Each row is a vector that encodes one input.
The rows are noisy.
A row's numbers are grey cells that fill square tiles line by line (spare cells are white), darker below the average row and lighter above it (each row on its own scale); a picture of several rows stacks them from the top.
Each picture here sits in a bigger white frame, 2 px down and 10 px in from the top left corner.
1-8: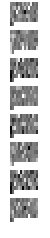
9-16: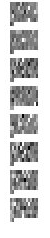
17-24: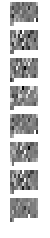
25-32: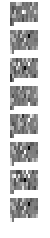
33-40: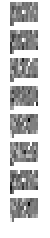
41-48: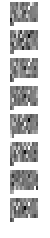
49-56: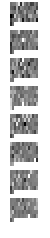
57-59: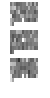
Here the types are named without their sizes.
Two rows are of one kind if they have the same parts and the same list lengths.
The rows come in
3 kinds.
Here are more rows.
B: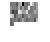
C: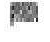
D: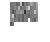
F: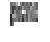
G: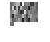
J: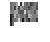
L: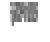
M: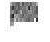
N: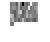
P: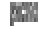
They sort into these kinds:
B, D, L, N
C, M
F, G, J, P

